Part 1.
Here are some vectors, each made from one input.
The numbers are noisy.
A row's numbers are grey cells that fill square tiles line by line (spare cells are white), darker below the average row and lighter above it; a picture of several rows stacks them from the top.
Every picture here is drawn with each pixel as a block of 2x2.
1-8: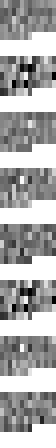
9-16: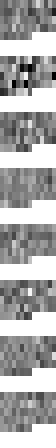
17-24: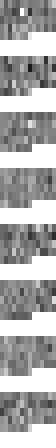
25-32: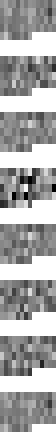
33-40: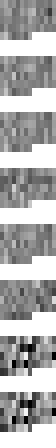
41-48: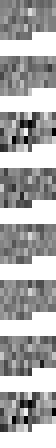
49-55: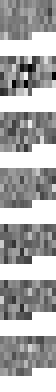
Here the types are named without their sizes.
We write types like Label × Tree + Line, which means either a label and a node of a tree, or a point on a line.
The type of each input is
List(Line).
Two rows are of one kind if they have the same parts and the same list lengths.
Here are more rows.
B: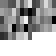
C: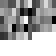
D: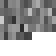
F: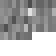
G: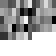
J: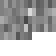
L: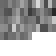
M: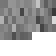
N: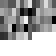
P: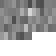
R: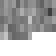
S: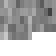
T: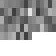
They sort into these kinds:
B, C, G, N
D, L, M
F, J, P, R, S, T

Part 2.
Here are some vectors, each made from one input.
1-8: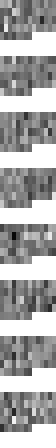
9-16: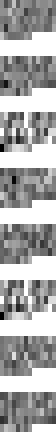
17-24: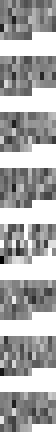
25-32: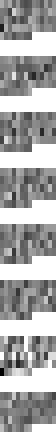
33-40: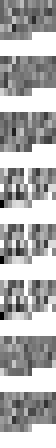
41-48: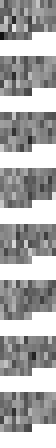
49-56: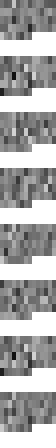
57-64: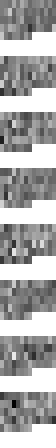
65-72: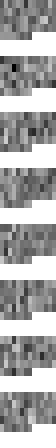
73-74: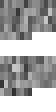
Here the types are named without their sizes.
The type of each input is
Bool × Bool × Bool × Bool × Label + Unit.
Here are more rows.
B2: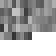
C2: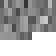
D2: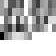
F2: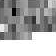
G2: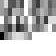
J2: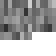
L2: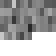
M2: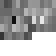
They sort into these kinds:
B2, C2, F2, J2, L2, M2
D2, G2

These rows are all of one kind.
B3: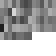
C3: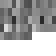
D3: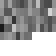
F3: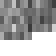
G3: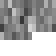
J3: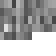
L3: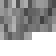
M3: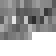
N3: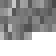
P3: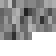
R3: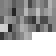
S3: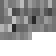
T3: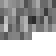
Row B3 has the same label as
C3, G3, J3 and P3.
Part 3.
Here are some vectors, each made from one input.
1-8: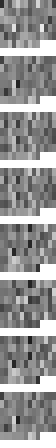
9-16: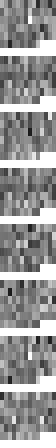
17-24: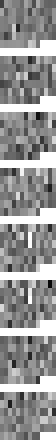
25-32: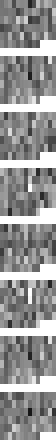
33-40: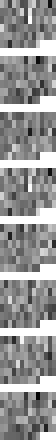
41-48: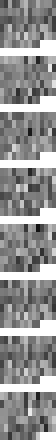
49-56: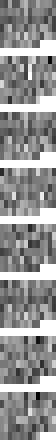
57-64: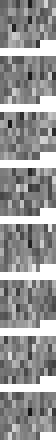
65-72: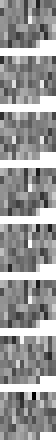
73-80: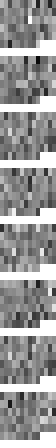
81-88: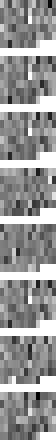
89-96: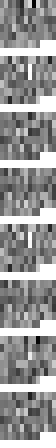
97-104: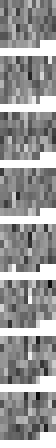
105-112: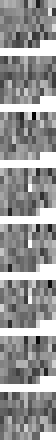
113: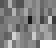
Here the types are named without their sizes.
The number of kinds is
2.
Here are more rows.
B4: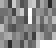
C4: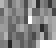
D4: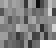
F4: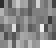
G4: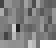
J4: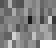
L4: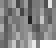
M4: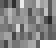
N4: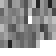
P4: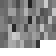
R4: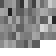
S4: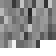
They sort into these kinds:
B4, C4, D4, N4
F4, G4, J4, L4, M4, P4, R4, S4

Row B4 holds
a point on a line.
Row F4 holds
a node of a tree.
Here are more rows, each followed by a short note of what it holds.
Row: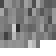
a node of a tree
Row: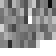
a point on a line
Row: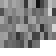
a point on a line
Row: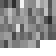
a node of a tree
